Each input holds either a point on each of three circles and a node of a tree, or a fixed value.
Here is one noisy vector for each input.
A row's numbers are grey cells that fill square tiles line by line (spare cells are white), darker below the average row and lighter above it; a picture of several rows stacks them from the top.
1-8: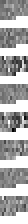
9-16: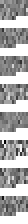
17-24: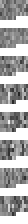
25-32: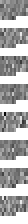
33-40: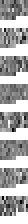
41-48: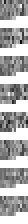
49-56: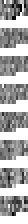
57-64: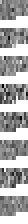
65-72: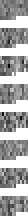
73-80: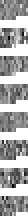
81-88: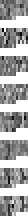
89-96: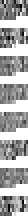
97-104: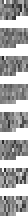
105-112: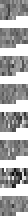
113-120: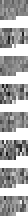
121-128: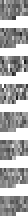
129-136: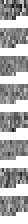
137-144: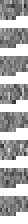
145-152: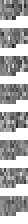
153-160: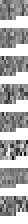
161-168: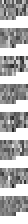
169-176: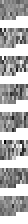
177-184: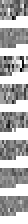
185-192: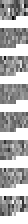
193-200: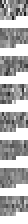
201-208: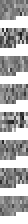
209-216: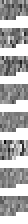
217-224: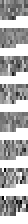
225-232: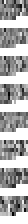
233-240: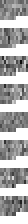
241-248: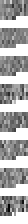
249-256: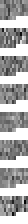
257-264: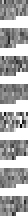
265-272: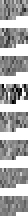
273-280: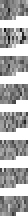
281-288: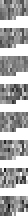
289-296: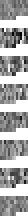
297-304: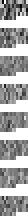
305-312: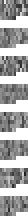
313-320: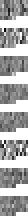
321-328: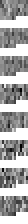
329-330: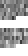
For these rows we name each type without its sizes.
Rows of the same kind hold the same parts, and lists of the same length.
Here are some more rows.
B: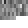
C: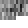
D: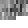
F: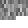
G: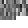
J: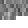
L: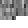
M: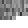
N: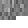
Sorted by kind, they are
B, F, G, J, L, M, N
C, D

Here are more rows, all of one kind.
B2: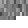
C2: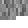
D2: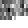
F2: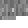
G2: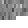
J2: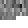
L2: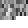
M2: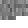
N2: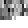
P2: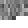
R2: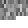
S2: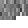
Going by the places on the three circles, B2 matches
C2, J2 and L2.
